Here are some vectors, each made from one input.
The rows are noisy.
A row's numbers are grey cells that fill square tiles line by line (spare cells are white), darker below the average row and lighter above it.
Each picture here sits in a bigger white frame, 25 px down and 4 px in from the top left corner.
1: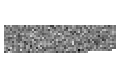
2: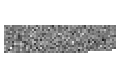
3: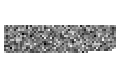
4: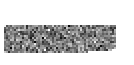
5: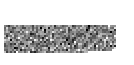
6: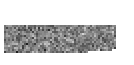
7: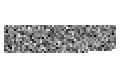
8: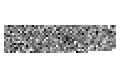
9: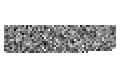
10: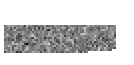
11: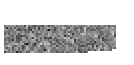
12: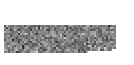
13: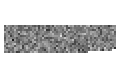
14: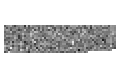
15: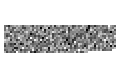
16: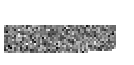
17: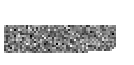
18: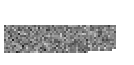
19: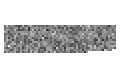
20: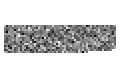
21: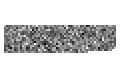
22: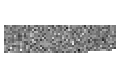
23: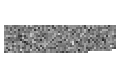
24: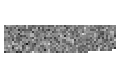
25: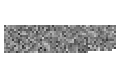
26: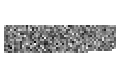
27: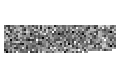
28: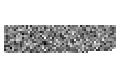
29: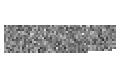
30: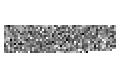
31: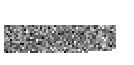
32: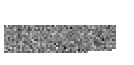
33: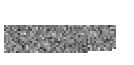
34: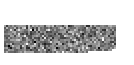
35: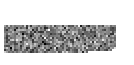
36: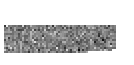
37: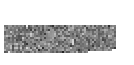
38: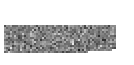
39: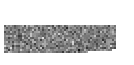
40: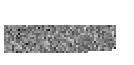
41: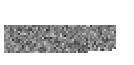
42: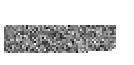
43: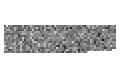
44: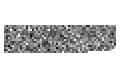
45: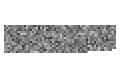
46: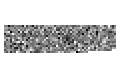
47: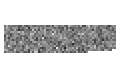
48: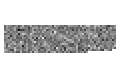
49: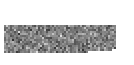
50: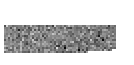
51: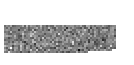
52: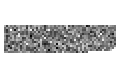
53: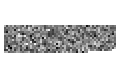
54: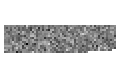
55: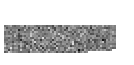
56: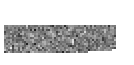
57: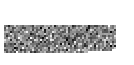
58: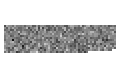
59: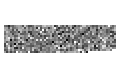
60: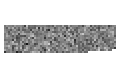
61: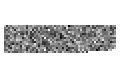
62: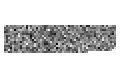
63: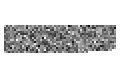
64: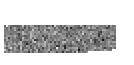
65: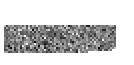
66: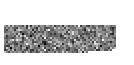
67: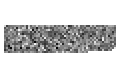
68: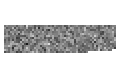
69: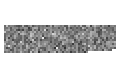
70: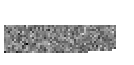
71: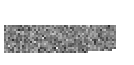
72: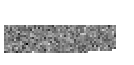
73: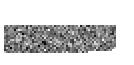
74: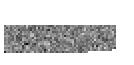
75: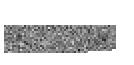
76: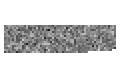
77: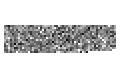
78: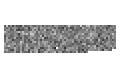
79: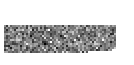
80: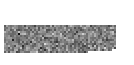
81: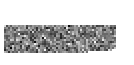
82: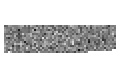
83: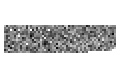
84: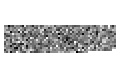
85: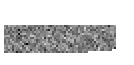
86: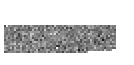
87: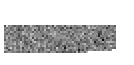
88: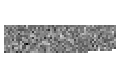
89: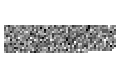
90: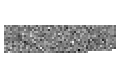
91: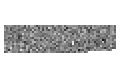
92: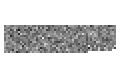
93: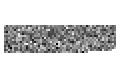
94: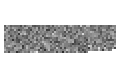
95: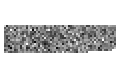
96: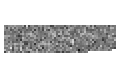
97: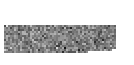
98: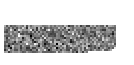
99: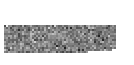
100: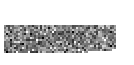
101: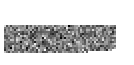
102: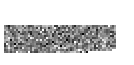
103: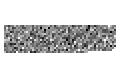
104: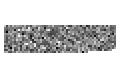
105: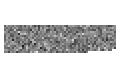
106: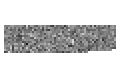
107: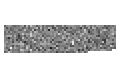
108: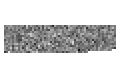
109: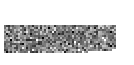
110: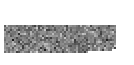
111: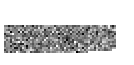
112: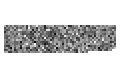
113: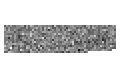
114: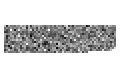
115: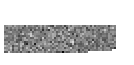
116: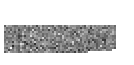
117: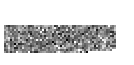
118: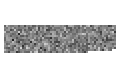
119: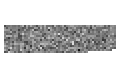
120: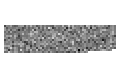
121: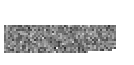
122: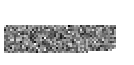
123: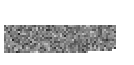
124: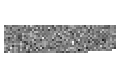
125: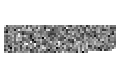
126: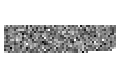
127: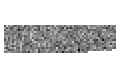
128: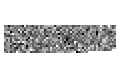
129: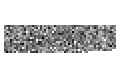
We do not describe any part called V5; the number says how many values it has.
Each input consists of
either a point on a 6-point circle and a true/false value, or one of 4 labels, or two values of V5.
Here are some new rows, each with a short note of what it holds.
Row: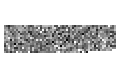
one of 4 labels
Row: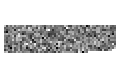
two values of V5
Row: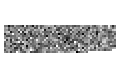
one of 4 labels
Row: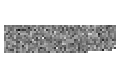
a point on a 6-point circle and a true/false value
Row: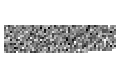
one of 4 labels
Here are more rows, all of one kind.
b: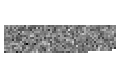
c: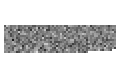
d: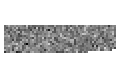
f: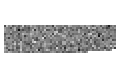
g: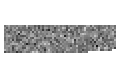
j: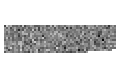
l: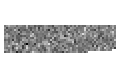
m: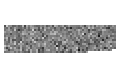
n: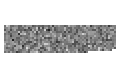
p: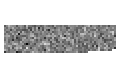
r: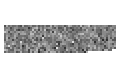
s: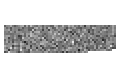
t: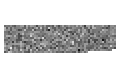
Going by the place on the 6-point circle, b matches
d, g, l and p.
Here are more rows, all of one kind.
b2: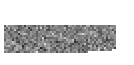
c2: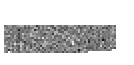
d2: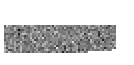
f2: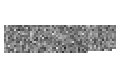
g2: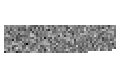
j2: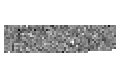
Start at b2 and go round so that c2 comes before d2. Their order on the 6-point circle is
b2, g2, j2, c2, d2, f2.
